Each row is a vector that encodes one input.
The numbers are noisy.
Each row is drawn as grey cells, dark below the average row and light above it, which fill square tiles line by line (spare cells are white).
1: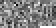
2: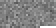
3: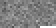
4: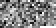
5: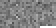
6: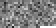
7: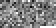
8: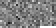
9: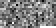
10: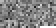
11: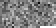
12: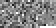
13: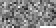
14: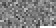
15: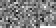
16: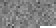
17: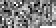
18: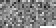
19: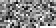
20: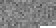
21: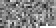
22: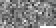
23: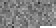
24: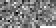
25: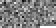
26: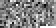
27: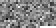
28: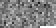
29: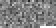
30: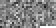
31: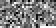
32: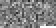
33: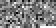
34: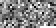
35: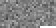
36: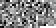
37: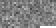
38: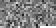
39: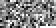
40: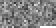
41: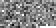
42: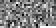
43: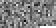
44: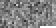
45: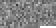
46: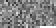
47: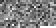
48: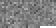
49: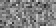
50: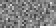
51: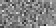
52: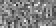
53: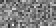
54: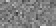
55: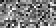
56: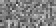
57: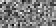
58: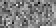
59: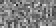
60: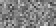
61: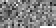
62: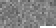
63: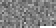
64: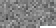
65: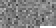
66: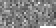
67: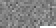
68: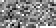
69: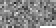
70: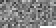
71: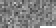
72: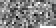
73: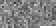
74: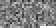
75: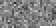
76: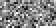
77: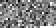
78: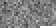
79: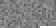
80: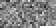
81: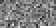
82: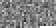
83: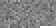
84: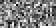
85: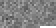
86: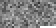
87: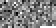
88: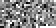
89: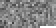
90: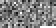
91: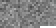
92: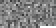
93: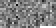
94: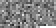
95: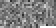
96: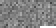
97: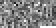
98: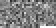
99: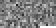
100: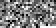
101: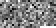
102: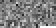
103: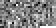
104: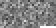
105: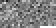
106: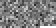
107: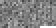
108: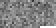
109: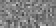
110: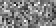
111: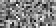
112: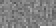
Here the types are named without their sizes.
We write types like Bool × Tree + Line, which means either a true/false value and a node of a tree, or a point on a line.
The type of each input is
Bool × Bool × Bool + Label + Line.
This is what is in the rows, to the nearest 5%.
About 25% of them hold a label. About 20% of them hold a point on a line. The rest hold three true/false values.
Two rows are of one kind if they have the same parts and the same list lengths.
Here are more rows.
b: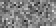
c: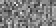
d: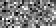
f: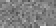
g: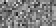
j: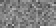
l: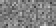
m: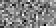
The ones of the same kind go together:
b, c, l
d, f, g, j
m

